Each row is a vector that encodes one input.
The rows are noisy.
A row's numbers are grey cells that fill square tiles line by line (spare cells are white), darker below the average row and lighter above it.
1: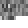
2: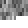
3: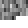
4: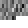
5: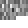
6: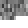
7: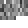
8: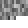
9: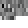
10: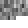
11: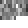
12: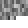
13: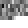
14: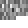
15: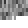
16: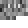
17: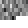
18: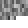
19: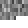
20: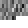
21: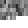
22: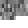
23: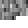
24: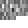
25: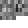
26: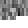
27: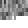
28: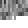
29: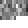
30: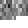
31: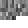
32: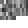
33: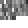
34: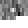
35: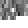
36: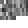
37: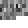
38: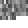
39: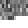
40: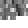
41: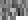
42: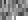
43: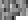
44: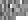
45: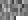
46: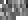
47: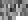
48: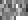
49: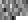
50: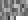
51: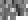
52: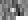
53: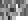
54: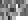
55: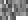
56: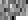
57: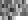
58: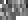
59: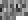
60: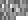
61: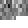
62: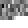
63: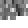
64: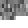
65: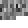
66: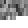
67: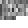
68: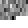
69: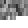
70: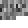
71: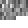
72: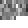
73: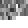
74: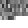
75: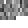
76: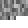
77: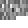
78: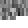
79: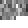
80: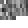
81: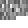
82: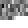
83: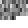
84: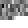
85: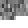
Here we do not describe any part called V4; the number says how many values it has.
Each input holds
one of 5 labels, together with either a point on a 6-point line, or a value of V4.
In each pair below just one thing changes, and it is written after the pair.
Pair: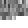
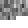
the label
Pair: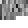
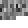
the label
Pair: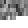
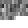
the label
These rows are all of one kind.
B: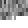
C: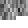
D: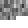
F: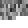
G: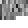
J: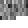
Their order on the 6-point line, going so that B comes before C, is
D, B, F, J, G, C.
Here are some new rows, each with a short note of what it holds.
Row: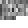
one of 5 labels and a point on a 6-point line
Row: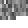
one of 5 labels and a value of V4
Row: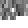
one of 5 labels and a value of V4
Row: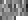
one of 5 labels and a point on a 6-point line
